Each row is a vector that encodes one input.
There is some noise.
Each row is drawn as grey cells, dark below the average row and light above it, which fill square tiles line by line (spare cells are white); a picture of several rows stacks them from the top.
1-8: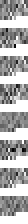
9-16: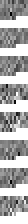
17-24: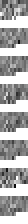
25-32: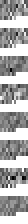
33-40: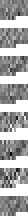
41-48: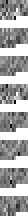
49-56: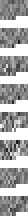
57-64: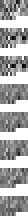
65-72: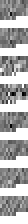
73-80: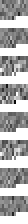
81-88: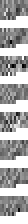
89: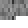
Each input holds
either one of 5 labels, or a point on a 7-point line and a node of a 9-node tree.
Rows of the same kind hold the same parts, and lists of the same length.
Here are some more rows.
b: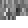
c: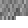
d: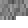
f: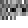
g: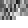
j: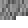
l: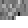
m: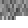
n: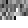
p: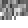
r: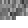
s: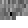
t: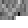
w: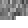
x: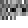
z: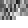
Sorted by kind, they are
b, c, d, j, l, m, r, s, t, w
f, g, n, p, x, z

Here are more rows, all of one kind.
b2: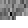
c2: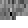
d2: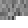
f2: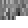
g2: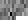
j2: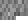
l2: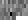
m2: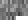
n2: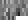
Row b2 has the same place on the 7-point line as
d2 and g2.
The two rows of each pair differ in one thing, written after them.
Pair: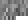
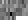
the node of the tree
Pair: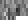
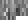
the node of the tree
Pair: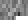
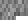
the node of the tree
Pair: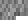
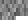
the node of the tree
